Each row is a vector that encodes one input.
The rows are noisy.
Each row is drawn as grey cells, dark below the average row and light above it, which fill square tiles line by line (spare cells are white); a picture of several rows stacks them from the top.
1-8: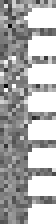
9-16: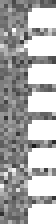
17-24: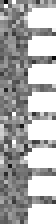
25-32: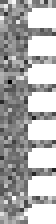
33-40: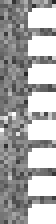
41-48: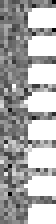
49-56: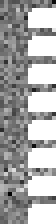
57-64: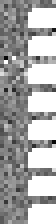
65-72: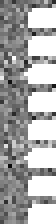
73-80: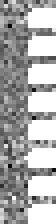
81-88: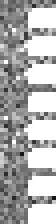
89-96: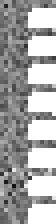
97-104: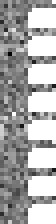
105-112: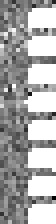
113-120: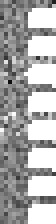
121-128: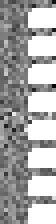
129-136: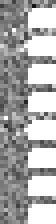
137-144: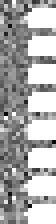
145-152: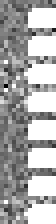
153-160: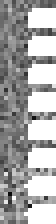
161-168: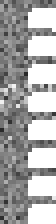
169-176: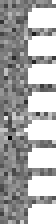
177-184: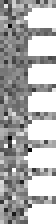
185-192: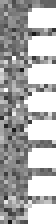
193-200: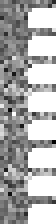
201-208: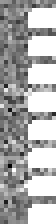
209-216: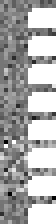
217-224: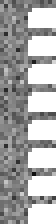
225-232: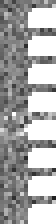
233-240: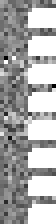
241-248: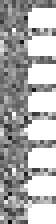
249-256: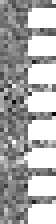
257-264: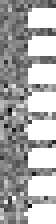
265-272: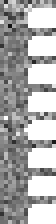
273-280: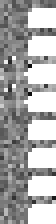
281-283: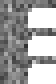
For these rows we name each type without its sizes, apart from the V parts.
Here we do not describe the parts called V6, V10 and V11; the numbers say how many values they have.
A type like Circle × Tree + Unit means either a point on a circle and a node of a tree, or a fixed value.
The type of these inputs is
(Bool × Line × V10 + V6) × Line + V11.
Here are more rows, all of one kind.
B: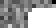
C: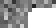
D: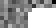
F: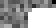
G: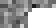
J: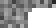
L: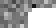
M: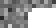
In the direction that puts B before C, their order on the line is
F, B, J, D, C, M, L, G.
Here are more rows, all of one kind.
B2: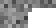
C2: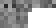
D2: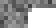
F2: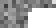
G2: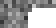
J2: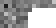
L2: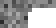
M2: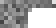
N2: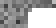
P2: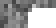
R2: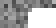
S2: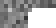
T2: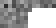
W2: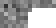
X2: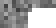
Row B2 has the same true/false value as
F2, G2, J2 and L2.
